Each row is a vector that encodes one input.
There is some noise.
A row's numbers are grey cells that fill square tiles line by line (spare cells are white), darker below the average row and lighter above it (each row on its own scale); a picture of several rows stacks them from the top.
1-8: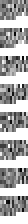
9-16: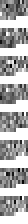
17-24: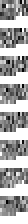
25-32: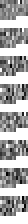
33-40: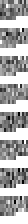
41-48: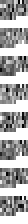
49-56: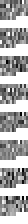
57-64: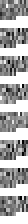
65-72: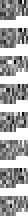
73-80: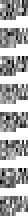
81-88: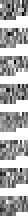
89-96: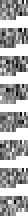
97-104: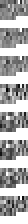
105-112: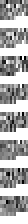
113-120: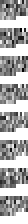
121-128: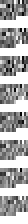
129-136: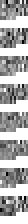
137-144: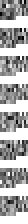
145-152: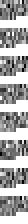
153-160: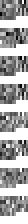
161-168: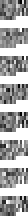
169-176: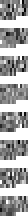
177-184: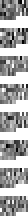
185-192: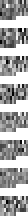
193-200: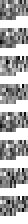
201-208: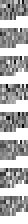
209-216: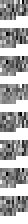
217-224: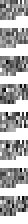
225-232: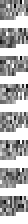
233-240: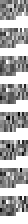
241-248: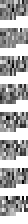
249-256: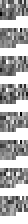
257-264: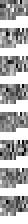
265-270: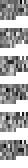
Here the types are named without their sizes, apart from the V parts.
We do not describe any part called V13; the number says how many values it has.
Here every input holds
a true/false value, together with either a node of a tree, or a value of V13.
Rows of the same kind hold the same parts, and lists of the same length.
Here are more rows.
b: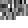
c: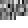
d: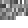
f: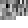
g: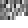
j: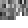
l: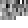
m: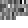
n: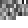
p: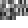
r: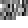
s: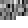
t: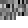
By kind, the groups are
b, d, f, g, l, m, n
c, j, p, r, s, t

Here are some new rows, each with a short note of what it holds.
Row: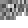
a true/false value and a value of V13
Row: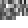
a node of a tree and a true/false value
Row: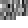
a node of a tree and a true/false value
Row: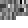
a true/false value and a value of V13
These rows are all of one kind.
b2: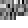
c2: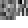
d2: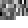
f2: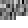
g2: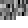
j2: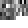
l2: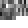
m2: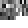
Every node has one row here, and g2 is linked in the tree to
c2 and d2.
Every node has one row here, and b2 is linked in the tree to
f2.
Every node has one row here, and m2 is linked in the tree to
j2.
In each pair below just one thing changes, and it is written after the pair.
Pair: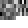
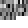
the true/false value
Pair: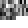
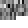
the true/false value
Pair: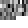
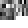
the true/false value
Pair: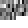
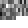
the true/false value
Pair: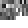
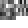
the node of the tree
